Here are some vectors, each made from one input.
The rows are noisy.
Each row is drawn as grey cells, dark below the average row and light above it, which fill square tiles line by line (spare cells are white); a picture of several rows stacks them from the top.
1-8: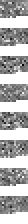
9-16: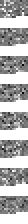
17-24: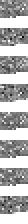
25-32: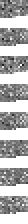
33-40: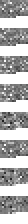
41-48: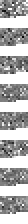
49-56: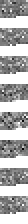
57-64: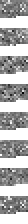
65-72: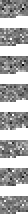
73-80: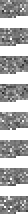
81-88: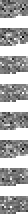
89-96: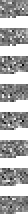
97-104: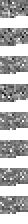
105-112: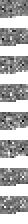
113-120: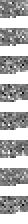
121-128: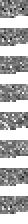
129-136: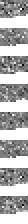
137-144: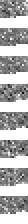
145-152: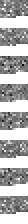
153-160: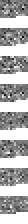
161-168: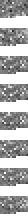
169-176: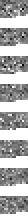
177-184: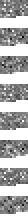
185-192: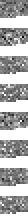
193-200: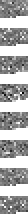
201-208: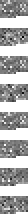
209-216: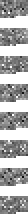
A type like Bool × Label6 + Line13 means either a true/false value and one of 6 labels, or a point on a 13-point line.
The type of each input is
Label10 + Line10.
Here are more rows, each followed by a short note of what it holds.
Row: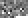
one of 10 labels
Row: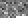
one of 10 labels
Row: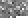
a point on a 10-point line
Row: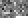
one of 10 labels
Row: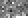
one of 10 labels
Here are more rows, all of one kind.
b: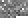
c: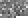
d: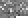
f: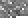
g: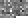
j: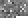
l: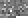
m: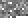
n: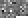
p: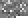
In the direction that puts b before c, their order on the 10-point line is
m, f, b, d, p, j, n, g, l, c.
